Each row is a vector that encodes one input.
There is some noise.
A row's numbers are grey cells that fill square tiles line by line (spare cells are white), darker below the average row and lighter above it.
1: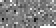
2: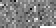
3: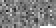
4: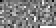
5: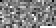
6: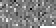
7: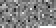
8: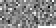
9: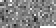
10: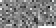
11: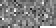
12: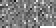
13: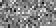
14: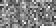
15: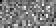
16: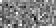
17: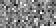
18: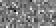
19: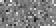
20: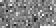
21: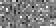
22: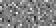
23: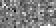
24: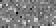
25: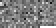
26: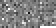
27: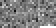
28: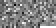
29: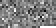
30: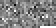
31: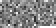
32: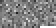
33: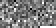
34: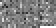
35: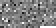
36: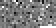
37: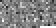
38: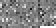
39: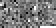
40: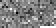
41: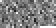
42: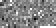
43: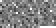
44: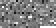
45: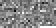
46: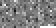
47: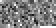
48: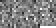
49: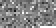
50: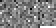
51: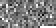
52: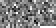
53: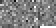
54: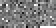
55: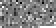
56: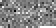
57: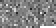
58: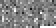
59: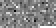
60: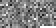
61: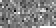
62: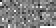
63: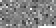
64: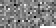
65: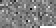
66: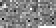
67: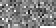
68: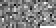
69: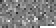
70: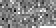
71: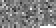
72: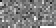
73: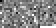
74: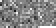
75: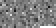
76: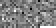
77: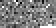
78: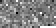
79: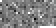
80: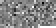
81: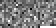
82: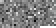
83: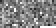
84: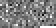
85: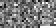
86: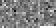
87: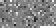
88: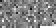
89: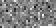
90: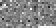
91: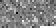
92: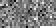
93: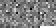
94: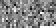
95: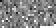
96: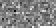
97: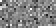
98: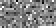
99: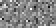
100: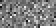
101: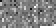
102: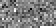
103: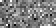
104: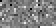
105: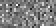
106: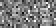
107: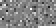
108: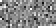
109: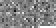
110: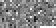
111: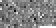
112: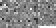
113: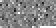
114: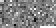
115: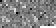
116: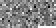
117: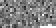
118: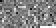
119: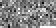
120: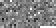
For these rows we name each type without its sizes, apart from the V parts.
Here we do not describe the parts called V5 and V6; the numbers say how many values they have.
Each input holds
either a point on a line and a value of V6, or a true/false value and a value of V5.
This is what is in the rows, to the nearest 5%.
About 50% of them hold a point on a line and a value of V6. The rest hold a true/false value and a value of V5.
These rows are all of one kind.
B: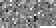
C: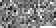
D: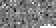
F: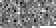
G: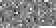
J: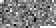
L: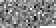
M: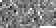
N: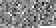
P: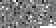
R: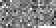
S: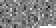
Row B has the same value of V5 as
J and L.
